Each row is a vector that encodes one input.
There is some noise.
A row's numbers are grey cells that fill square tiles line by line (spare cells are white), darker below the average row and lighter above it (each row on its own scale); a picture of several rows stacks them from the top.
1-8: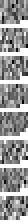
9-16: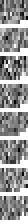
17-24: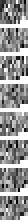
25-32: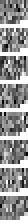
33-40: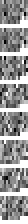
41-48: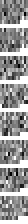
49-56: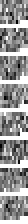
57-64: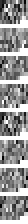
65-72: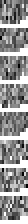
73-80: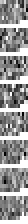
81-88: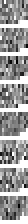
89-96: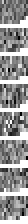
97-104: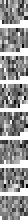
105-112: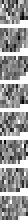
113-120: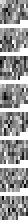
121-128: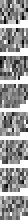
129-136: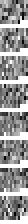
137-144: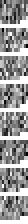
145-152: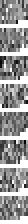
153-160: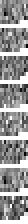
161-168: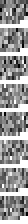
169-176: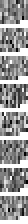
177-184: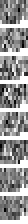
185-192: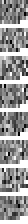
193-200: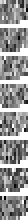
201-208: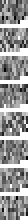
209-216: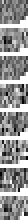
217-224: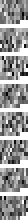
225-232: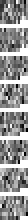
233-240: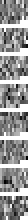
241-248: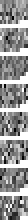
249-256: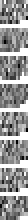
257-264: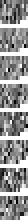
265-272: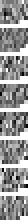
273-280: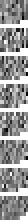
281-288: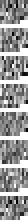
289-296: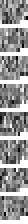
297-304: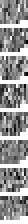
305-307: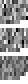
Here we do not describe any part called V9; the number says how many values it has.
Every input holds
a list of up to two items, each a true/false value and a value of V9.
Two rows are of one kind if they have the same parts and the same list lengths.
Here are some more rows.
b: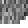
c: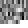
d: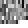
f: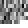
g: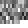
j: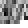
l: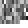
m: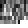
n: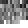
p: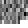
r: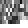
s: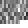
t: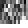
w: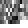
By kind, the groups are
b, m, p, r, t, w
c, d, f, g, j, l, s
n

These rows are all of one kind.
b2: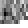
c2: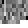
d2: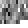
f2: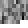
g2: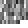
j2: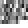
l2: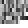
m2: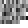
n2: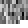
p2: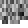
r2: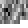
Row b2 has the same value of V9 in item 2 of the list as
f2, l2, n2 and p2.
